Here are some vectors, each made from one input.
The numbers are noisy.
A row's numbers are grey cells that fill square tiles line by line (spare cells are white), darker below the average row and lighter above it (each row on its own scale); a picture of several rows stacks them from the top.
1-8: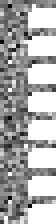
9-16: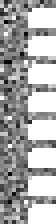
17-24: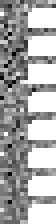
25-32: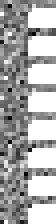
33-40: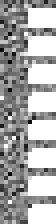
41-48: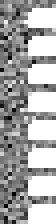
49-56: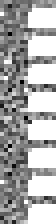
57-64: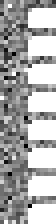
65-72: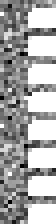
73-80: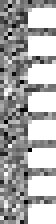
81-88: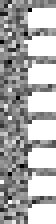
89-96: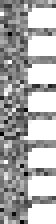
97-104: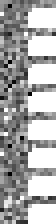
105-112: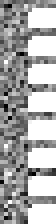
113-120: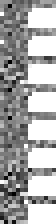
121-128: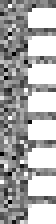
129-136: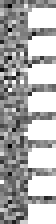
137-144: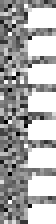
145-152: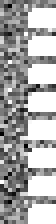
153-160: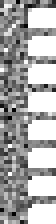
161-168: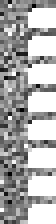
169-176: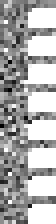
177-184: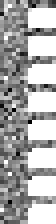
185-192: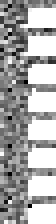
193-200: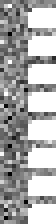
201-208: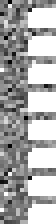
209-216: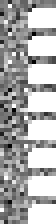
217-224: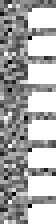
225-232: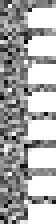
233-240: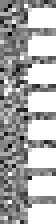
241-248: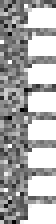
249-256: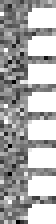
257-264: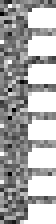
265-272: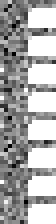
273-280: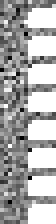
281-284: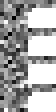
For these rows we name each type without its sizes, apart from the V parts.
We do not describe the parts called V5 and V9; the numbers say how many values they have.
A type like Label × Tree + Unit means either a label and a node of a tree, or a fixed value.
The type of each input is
Circle × (Line + V9) + List(Bool × V5).
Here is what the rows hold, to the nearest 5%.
About 50% of them hold a point on a circle, together with either a point on a line, or a value of V9. The rest are lists of items, each a true/false value and a value of V5.
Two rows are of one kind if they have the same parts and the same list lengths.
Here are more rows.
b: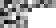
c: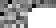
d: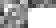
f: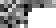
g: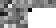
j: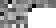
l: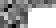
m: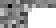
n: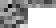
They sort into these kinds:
b, c, g, j
d
f
l, n
m

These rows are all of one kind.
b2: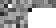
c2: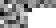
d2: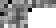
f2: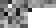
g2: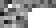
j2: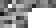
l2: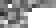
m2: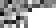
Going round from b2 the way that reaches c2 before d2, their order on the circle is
b2, j2, g2, m2, c2, l2, f2, d2.
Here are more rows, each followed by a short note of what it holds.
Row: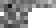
a list of two items
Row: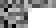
a list of one item
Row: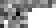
a point on a circle and a value of V9
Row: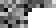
the empty list
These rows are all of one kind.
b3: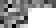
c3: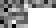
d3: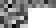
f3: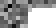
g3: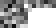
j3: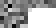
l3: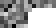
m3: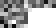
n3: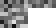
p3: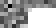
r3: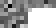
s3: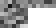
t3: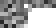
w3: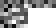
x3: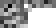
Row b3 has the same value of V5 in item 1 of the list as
d3, j3, p3 and r3.
